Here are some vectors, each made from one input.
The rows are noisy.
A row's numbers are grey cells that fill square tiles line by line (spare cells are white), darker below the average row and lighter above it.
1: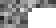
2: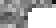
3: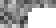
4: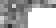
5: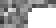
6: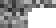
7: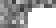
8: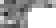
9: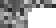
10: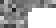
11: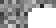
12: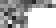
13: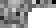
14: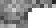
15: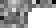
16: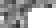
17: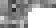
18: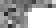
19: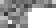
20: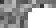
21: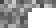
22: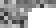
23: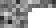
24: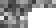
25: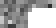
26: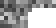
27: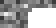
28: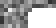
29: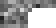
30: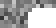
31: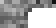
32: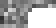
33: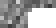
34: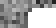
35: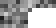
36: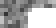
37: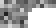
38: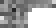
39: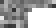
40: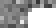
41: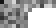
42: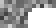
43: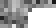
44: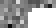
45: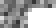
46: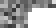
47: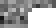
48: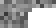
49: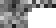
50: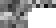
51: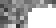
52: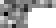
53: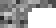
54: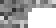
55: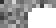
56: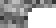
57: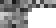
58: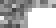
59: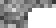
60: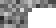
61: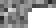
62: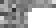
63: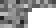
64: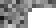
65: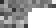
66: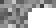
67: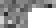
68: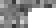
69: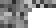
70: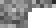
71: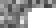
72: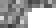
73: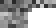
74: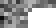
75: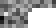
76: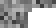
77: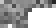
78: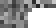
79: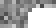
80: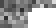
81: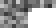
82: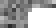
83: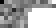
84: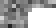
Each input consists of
a true/false value, together with either a point on an 8-point line, or a node of a 7-node tree.
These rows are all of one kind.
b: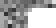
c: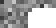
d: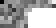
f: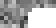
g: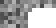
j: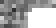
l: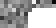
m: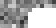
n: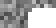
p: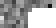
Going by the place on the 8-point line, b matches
f and m.
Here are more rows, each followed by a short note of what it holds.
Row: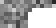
a point on an 8-point line and a true/false value
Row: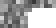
a point on an 8-point line and a true/false value
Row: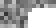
a point on an 8-point line and a true/false value
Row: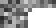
a node of a 7-node tree and a true/false value
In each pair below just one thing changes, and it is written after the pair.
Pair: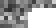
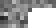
the true/false value
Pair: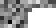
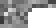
the node of the tree
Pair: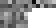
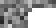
the true/false value
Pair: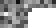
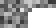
the node of the tree
